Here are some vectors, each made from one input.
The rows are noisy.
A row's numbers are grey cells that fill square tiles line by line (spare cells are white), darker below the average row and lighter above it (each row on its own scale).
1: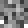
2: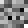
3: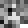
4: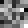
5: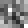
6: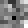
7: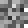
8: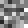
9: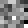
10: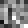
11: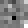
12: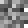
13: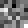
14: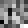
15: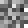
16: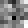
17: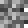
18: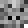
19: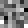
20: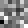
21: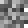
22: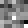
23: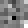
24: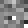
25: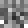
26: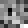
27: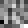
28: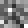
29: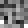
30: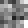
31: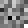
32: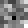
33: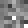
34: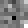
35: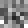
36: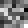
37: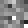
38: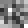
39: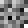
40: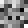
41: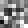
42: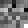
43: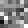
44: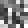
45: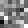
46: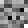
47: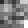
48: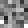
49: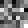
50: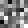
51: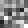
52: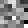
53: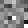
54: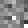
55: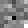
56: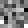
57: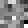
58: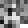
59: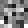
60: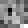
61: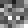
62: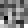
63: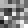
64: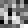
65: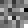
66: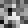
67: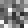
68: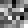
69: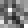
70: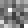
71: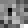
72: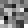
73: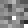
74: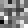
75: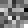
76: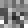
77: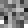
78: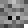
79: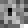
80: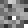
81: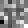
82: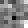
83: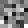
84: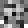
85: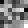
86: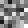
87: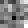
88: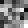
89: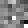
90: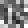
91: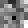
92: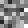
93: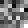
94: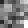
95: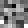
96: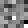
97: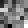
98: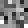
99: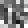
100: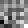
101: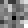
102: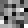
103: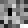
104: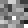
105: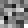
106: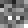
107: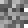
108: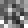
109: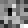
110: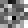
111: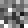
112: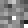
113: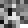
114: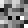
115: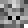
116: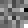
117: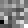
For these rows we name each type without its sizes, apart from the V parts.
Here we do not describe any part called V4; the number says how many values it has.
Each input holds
a point on a line and three true/false values, together with a list of values of V4.
